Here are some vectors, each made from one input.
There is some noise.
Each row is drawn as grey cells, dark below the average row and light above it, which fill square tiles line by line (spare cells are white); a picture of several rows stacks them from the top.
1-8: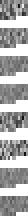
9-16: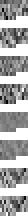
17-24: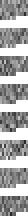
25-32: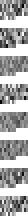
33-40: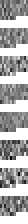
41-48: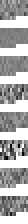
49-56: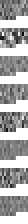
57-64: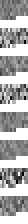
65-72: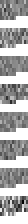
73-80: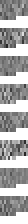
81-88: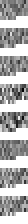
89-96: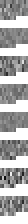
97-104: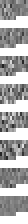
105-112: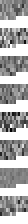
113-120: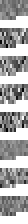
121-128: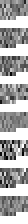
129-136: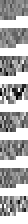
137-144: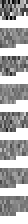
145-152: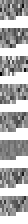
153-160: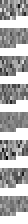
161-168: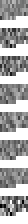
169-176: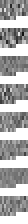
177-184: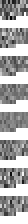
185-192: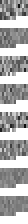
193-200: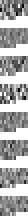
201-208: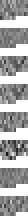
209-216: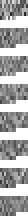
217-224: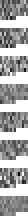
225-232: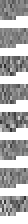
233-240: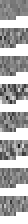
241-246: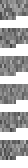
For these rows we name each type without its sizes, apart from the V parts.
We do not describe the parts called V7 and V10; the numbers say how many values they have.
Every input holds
either a fixed value, or a node of a tree, a true/false value, a value of V7 and a value of V10.
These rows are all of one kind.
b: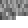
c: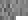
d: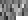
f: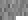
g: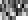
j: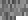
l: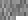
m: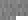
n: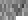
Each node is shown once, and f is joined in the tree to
c and d.
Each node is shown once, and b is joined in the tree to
g.
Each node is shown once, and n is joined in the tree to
g.
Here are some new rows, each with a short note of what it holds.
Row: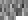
a node of a tree, a true/false value, a value of V7 and a value of V10
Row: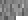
a node of a tree, a true/false value, a value of V7 and a value of V10
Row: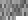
a node of a tree, a true/false value, a value of V7 and a value of V10
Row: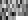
a fixed value
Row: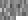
a node of a tree, a true/false value, a value of V7 and a value of V10
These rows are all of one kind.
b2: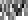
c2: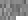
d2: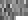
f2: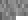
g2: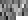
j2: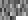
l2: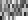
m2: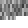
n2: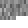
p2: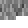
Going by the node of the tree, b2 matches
c2, g2 and j2.
